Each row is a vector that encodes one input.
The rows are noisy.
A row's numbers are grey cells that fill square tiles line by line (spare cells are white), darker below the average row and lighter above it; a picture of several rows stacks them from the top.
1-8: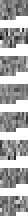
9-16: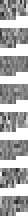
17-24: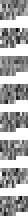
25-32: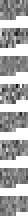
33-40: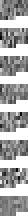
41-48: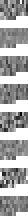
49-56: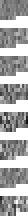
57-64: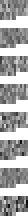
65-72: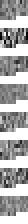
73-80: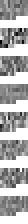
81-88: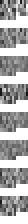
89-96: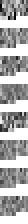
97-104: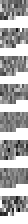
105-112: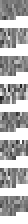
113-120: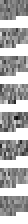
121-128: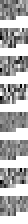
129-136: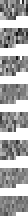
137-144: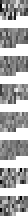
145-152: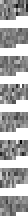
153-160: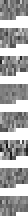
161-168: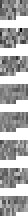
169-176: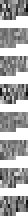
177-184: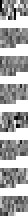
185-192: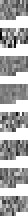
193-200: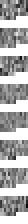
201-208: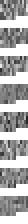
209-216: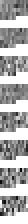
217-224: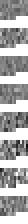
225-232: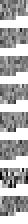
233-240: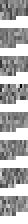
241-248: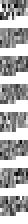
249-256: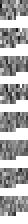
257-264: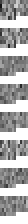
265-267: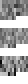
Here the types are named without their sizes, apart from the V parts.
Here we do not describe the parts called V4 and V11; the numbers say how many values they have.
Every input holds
a true/false value, together with either a point on a line and a value of V11, or a value of V4.
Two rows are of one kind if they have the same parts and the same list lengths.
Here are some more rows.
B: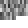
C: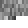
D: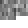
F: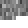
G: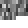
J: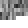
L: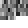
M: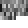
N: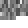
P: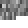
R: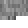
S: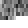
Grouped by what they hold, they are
B, C, G, P
D, F, J, L, M, N, R, S

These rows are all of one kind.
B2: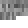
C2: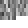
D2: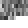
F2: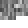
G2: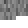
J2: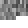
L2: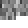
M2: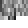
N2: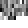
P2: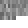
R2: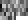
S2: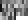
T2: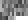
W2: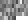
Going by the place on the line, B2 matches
N2, R2 and T2.
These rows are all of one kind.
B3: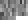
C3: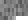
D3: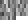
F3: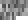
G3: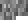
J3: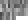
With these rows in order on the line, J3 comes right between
B3 and F3.
